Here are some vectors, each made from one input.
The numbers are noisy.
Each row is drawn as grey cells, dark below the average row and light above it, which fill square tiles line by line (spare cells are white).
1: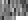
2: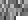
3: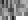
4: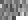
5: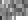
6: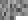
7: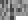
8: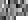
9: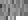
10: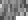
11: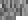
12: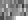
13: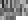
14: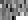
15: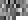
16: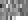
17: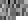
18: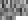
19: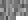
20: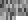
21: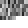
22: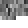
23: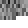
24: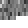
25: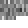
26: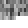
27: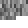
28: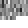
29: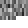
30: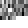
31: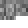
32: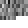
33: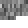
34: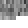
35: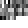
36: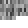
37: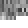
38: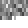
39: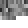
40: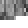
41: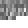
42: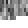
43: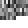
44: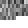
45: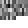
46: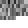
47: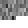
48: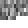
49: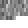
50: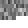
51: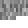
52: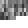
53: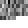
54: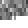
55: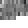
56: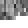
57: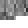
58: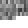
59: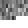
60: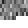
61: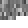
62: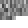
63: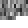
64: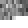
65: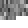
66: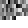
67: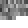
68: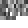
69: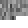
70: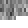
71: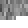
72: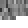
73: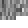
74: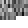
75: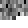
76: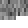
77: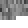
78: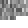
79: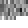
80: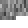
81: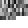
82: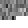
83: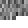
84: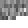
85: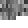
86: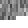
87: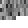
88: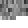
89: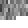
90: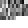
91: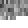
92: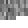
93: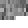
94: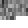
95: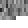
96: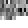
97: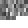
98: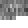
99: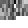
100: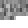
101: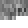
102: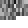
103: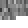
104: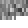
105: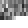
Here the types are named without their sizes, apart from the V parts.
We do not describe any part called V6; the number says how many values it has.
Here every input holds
either a point on a line, or three true/false values and a value of V6.
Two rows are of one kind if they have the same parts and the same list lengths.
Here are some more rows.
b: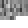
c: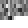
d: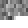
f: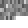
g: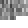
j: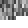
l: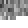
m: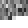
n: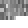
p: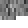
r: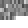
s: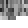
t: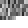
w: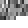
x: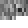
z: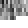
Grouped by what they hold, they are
b, c, d, f, g, l, m, n, p, r, s, x, z
j, t, w

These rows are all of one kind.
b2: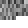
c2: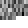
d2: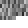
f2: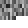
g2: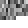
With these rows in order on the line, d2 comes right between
b2 and c2.
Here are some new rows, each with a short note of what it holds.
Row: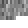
three true/false values and a value of V6
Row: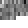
three true/false values and a value of V6
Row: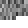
a point on a line
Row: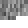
three true/false values and a value of V6
